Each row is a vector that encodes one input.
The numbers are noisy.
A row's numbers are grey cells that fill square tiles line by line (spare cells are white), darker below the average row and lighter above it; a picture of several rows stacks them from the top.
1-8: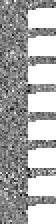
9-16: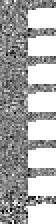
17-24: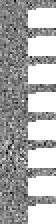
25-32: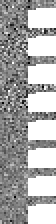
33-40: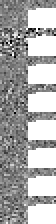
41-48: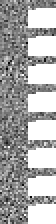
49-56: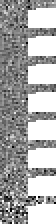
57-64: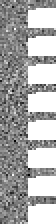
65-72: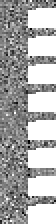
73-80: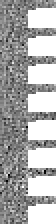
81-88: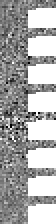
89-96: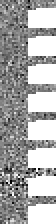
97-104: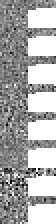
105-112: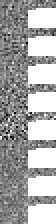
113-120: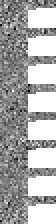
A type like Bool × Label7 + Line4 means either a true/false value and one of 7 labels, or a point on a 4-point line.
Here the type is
Bool × Bool × Bool + Unit.
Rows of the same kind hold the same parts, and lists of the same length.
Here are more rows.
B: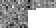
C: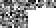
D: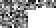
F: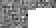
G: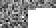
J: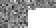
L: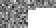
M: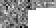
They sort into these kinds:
B, F, G, J, L, M
C, D

